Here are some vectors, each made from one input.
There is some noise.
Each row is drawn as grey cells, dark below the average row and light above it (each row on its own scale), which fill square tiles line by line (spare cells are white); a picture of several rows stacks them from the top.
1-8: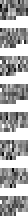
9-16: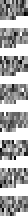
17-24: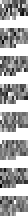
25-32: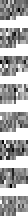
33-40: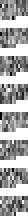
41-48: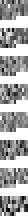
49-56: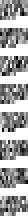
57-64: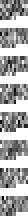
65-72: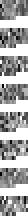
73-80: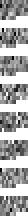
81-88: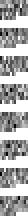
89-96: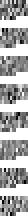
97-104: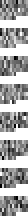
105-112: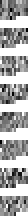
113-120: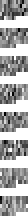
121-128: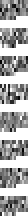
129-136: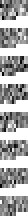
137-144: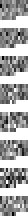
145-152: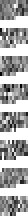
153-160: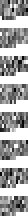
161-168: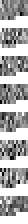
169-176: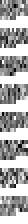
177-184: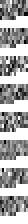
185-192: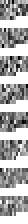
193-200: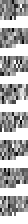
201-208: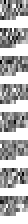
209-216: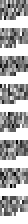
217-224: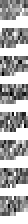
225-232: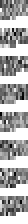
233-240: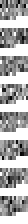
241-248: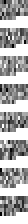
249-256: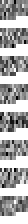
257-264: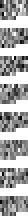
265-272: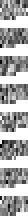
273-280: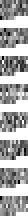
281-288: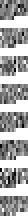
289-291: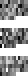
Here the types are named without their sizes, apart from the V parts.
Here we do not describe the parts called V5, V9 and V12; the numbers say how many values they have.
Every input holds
either a point on a circle and a value of V12, or a point on a line, or a true/false value and a value of V9, or a value of V5.
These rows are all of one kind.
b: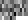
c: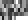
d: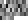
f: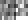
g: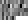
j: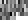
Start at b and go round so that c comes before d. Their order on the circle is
b, c, g, f, j, d.
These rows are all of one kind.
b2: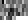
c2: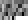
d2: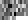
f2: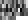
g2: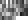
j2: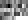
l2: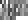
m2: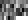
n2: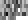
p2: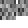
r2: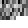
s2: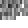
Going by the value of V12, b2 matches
f2 and s2.
